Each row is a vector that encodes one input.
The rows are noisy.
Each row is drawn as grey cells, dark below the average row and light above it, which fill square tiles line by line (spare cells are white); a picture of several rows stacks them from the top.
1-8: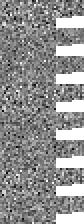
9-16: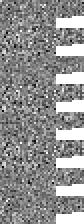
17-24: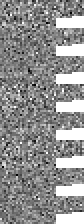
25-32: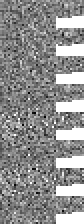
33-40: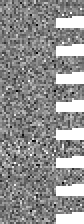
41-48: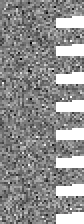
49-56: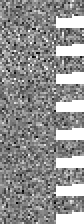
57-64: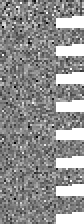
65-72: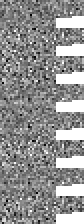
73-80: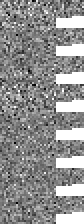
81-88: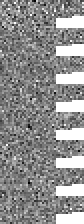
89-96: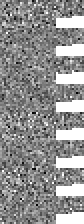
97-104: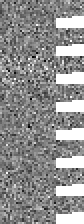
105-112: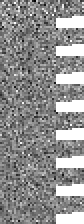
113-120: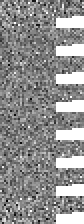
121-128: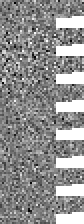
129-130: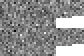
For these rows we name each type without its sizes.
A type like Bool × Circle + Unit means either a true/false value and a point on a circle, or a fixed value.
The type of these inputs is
Bool × Line × (Tree + Unit).
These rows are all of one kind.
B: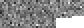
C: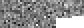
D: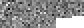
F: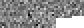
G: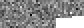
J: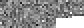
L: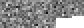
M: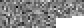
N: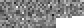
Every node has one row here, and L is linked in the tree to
B and M.
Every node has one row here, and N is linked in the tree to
B and F.
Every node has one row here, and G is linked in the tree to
B and J.
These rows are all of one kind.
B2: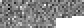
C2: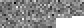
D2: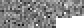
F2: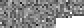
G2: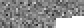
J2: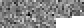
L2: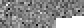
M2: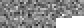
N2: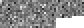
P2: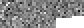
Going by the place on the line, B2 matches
C2, F2, G2 and L2.
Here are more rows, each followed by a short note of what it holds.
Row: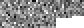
a point on a line and a true/false value
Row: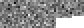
a point on a line, a node of a tree and a true/false value
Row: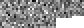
a point on a line and a true/false value
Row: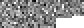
a point on a line and a true/false value
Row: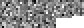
a point on a line and a true/false value
